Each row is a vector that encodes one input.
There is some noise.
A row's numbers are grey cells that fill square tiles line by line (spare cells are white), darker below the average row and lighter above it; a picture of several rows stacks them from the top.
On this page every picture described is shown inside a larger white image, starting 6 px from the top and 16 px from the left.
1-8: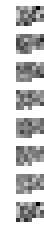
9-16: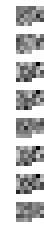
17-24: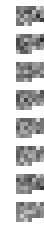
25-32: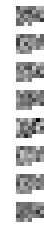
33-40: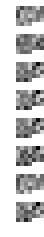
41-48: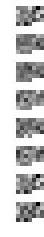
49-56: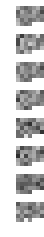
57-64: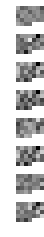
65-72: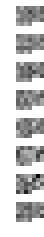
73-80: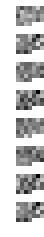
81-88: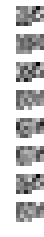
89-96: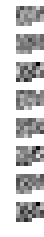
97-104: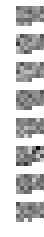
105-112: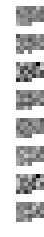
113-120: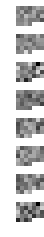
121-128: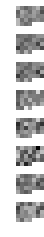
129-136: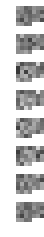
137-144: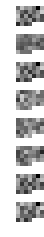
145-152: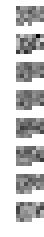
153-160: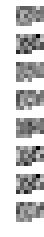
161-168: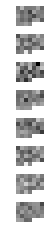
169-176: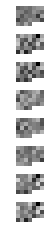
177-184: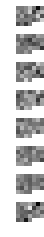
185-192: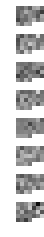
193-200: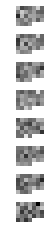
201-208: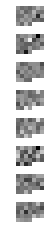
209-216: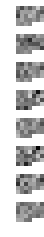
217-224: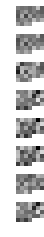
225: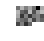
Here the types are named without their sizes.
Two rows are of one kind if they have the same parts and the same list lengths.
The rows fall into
2 kinds.
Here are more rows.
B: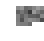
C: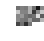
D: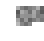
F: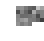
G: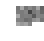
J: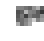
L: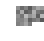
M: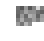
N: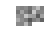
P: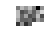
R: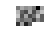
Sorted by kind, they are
B, D, F, G, J, L, M, N
C, P, R

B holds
a point on a line and three true/false values.
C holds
a point on a line.
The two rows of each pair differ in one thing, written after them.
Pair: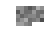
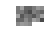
one of the three true/false values
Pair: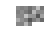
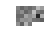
the place on the line
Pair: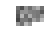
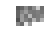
one of the three true/false values
